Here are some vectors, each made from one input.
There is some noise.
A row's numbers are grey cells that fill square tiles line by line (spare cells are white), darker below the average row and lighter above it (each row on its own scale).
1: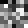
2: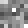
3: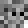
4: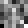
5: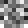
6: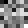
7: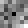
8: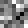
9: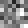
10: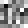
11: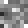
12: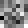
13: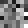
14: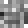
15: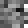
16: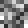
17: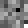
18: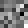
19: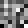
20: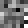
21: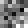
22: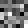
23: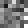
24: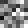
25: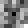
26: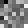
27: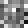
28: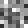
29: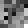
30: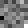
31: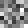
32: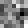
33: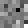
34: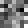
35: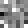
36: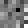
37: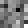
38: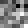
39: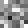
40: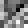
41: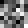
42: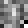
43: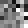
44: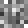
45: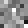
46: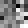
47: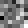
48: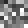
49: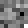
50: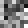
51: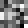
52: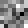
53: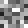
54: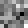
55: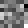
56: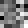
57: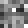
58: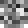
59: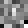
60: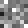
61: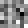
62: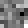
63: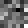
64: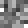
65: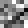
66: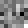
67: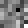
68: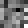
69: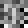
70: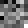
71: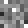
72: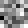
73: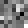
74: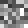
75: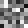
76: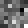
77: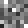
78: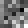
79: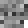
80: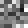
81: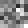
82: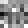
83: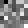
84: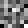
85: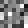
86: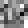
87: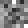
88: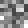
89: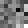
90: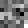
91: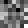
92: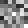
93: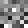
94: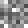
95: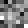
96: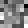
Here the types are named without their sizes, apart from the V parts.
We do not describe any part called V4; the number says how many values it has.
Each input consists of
a point on a line and a value of V4, together with either a fixed value, or three true/false values.
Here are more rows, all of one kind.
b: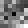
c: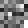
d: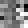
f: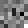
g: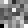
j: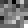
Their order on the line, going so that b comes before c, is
f, b, d, c, j, g.
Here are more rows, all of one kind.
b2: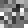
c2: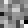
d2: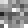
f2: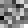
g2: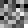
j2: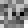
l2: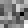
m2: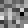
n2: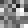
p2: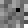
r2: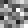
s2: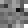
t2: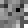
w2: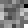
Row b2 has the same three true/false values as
d2, g2, t2 and w2.
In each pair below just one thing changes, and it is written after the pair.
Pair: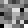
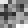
the value of V4
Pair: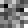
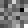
one of the three true/false values
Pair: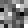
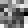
one of the three true/false values
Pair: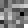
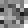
one of the three true/false values
